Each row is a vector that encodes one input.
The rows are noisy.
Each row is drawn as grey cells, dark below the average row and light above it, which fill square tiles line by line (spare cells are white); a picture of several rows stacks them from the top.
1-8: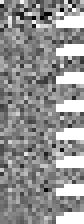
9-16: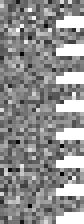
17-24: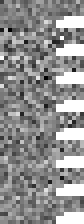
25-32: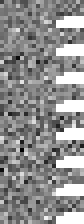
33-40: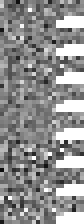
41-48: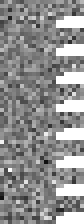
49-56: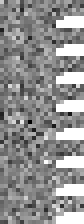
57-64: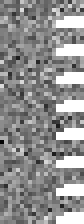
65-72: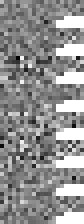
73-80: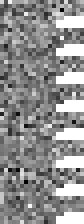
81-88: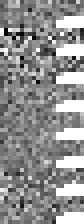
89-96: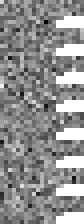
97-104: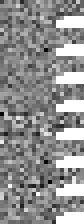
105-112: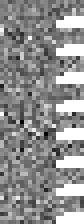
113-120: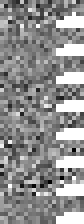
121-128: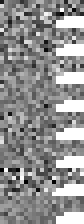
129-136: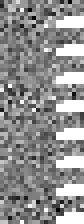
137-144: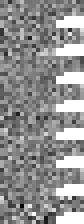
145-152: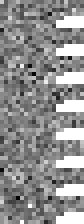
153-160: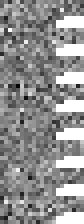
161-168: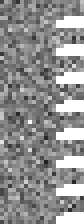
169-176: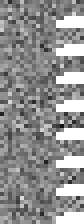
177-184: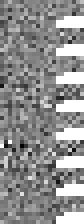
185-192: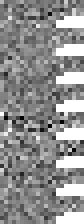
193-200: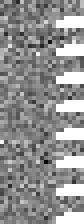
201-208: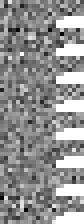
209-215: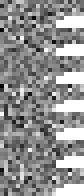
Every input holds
three true/false values.
